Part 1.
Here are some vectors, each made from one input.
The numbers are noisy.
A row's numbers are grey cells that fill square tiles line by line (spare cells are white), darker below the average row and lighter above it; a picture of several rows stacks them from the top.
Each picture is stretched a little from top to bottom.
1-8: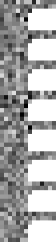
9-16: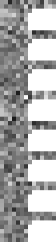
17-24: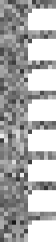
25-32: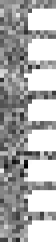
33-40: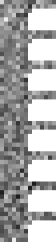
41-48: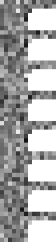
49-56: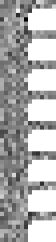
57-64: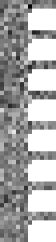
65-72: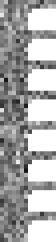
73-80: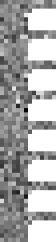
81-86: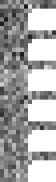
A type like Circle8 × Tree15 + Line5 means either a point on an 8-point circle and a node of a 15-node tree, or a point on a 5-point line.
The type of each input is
Label6 × (Label6 + Line5).
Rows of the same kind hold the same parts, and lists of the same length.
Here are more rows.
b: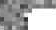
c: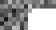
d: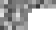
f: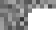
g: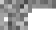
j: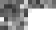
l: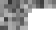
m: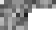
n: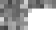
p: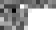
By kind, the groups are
b, c, d
f, g, j, l, m, n, p

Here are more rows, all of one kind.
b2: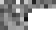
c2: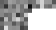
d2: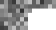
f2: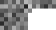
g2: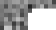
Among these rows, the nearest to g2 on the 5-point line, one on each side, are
b2 and f2.
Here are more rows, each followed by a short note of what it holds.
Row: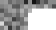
two labels (each one of 6)
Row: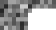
two labels (each one of 6)
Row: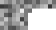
two labels (each one of 6)
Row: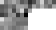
two labels (each one of 6)
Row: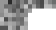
two labels (each one of 6)
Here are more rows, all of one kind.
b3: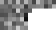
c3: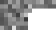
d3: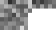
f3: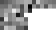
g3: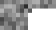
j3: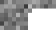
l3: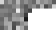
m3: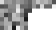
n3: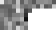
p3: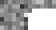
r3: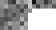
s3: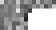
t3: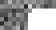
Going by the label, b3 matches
l3, m3, n3 and s3.
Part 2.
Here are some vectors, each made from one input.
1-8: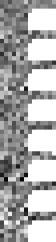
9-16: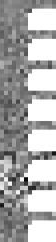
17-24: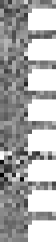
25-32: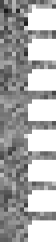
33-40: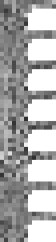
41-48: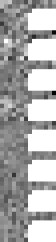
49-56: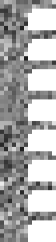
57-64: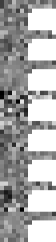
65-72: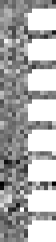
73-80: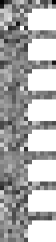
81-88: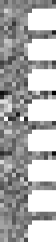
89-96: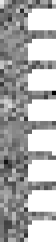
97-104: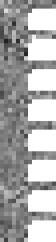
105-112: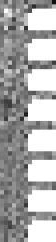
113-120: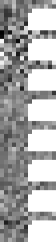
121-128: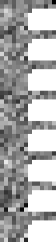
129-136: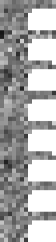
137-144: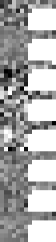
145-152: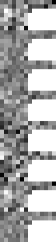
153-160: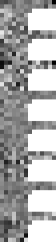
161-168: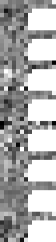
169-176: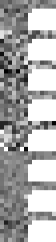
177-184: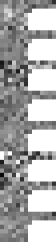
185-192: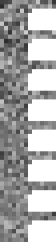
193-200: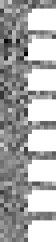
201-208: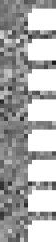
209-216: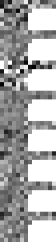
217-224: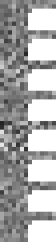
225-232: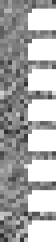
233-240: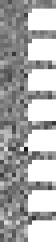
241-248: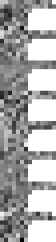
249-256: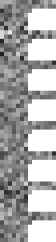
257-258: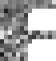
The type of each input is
Bool × Line10 + Tree17.
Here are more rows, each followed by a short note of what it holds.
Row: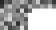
a node of a 17-node tree
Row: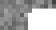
a node of a 17-node tree
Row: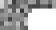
a point on a 10-point line and a true/false value
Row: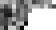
a node of a 17-node tree
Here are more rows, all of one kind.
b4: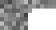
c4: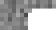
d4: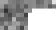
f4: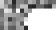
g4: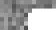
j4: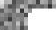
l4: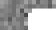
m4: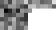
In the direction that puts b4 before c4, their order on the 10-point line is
d4, g4, m4, j4, l4, b4, c4, f4.
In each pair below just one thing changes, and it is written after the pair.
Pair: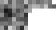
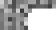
the true/false value
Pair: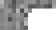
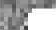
the true/false value
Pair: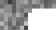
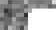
the true/false value
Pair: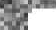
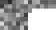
the place on the 10-point line
